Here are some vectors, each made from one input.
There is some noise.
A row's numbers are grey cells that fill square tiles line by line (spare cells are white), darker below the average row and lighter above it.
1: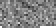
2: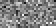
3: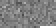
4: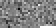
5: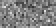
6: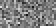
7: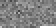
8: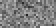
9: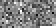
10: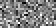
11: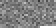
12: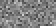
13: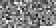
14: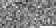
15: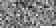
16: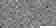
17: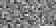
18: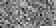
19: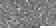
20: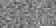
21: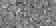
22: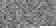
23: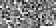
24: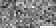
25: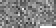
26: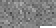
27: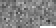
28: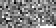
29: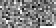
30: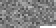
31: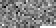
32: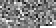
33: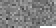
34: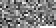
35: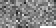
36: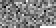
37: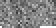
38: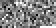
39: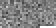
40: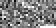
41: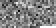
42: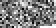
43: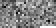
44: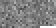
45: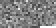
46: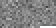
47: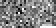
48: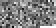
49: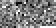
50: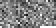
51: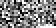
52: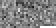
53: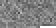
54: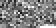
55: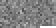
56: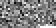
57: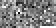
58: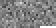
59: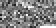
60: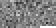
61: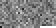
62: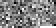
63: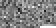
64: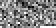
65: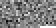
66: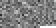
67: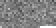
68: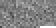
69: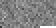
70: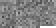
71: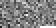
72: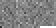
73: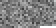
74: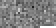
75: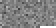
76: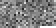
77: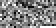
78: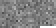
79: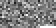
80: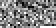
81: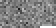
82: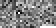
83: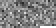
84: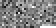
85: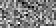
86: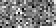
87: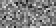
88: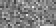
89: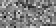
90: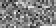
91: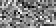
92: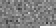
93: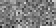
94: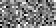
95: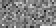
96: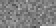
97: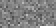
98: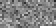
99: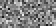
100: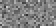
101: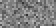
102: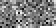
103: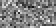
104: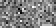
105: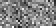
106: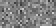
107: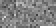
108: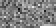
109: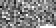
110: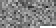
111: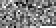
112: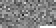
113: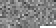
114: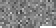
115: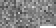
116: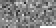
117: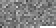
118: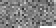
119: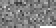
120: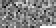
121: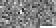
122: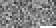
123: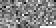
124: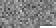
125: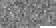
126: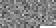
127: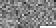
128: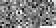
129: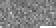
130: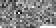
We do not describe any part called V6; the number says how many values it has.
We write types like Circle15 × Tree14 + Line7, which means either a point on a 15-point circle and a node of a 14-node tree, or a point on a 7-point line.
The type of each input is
Bool × V6 + Label4 + Line7.
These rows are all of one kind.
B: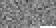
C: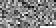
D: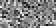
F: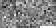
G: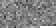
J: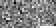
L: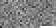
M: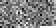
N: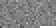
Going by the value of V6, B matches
C, L and M.
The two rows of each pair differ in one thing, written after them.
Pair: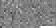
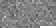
the value of V6
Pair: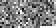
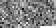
the true/false value
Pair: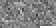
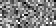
the value of V6
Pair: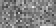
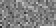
the true/false value
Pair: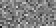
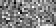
the value of V6
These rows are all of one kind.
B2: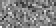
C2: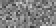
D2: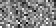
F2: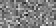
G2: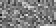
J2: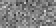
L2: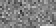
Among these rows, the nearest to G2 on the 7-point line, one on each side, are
C2 and F2.
